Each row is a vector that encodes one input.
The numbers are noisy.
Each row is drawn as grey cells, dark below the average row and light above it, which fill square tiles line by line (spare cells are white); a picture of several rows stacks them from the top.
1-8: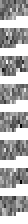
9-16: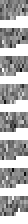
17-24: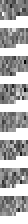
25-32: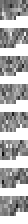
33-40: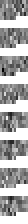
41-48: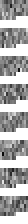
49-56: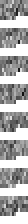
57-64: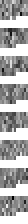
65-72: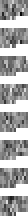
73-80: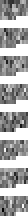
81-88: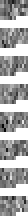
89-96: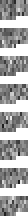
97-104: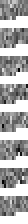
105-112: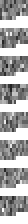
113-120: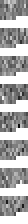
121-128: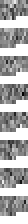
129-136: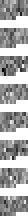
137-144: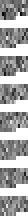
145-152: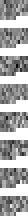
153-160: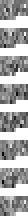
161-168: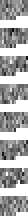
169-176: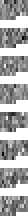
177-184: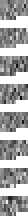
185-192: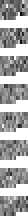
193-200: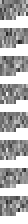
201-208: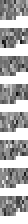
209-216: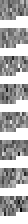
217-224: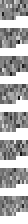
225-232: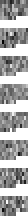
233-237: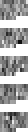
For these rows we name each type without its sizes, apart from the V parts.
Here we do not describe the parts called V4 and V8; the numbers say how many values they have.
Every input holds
a true/false value and a value of V8, together with a list of items, each either a point on a circle, or a value of V4.
